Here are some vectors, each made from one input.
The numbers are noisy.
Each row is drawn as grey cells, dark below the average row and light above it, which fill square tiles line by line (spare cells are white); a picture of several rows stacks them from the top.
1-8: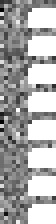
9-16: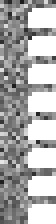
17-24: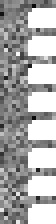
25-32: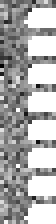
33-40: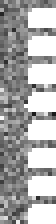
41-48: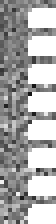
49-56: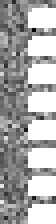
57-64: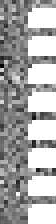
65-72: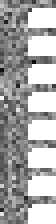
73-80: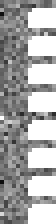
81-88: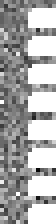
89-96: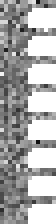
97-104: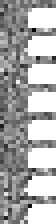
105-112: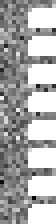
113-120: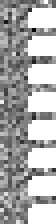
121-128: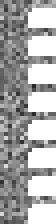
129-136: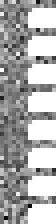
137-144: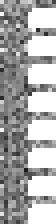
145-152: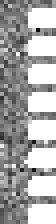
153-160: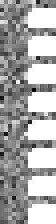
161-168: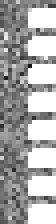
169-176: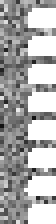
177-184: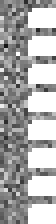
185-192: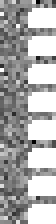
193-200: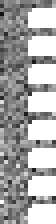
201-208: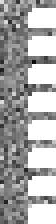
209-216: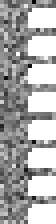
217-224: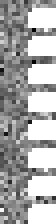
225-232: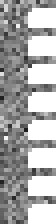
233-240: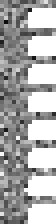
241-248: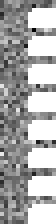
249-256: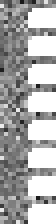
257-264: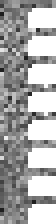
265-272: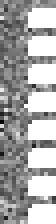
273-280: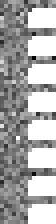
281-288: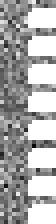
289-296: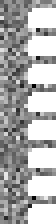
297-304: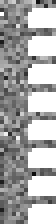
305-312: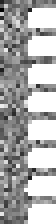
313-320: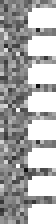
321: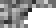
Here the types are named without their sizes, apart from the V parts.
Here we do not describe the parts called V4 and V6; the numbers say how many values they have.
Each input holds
either three true/false values, or a value of V4 and a value of V6, or a list of points on a line.
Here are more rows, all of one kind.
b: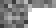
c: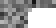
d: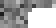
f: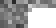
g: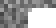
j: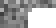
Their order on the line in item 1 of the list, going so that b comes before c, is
f, b, g, j, d, c.
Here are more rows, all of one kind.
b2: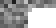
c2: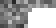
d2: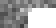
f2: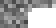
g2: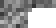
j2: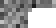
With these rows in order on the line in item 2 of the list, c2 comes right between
b2 and d2.
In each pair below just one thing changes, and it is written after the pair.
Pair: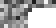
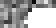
the value of V6
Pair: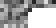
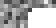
the value of V4
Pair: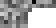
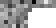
the value of V6
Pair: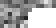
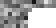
the value of V4
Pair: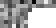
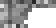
the value of V4
